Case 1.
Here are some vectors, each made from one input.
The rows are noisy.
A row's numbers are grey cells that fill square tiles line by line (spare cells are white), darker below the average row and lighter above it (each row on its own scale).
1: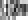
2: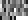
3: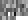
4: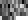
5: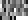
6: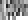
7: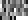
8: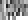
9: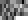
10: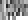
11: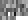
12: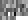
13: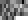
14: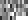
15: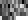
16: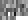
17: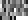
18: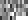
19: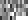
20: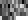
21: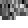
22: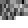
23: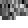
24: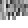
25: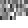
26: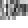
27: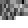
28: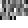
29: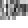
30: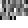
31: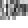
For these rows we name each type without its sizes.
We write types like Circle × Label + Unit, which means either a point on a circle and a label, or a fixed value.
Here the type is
Tree.
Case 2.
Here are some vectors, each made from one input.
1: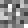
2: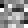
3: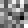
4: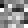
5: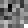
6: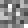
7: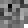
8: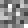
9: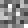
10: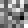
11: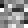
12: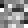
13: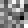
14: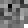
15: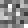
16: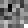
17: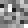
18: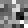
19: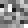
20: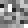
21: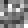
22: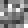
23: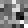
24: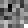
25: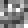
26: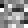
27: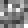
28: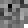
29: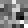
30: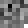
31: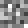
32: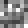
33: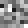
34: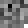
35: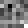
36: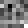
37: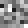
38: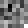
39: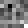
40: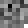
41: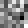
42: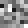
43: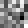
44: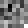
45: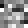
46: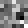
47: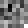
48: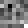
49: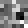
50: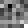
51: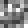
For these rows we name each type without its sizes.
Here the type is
Line.
